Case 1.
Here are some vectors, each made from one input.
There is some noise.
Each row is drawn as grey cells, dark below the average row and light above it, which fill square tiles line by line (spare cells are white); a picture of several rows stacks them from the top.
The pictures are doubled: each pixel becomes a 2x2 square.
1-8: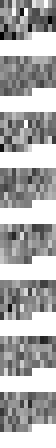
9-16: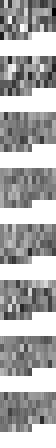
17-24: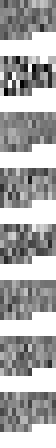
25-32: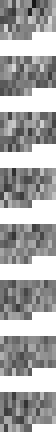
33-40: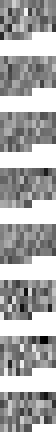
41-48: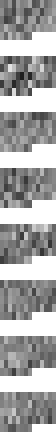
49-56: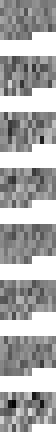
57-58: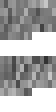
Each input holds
a point on an 11-point line.
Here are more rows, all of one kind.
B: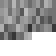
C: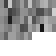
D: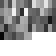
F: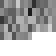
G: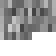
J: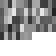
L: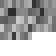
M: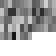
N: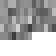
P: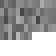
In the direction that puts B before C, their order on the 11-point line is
F, P, L, M, G, N, B, J, C, D.
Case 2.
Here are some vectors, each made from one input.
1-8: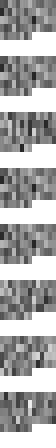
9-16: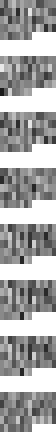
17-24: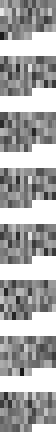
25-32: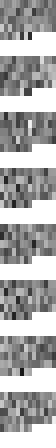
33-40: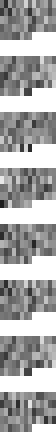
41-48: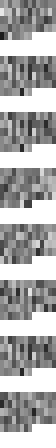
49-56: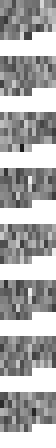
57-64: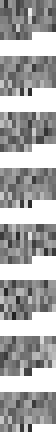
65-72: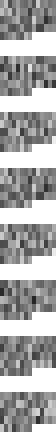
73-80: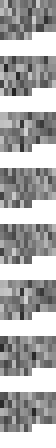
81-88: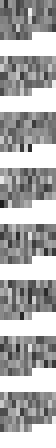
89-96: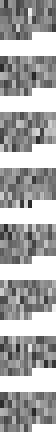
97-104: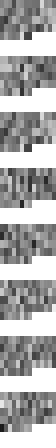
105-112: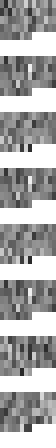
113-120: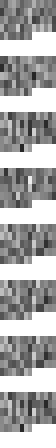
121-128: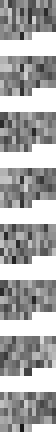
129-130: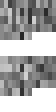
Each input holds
a point on a 16-point circle.
